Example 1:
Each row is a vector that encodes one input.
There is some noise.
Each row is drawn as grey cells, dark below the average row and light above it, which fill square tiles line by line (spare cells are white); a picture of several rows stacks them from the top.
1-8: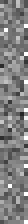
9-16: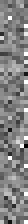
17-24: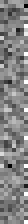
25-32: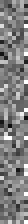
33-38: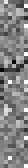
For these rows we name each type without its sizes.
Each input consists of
either a point on a line, or three true/false values.
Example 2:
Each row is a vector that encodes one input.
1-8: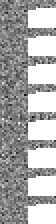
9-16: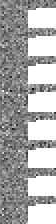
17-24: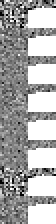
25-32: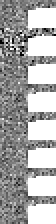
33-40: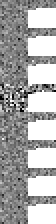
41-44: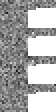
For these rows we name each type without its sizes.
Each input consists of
a list of points on a line.
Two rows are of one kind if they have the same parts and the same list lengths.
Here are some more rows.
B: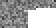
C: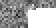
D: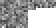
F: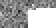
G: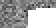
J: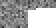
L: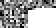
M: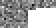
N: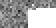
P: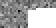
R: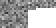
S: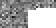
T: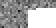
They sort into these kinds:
B, C, F, J, N, P, S, T
D, G, M, R
L

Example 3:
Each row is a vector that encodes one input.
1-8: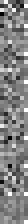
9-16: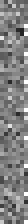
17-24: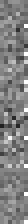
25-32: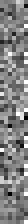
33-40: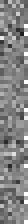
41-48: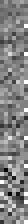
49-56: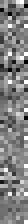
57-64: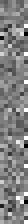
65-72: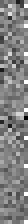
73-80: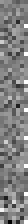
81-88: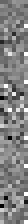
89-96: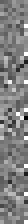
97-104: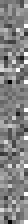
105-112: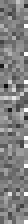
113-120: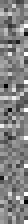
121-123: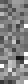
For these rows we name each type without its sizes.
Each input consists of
a point on a line, together with either a fixed value, or a node of a tree.
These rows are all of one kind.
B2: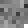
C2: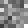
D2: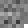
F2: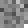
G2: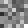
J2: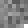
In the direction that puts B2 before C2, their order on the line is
G2, J2, B2, C2, D2, F2.
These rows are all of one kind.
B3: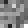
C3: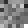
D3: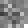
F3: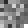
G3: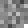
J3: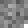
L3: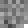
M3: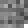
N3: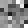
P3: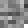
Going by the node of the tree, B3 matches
C3, D3, F3 and J3.
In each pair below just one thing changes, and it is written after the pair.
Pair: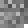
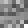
the node of the tree
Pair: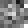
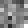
the node of the tree
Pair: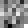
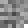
the node of the tree
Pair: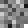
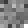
the node of the tree
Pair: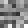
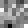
the place on the line
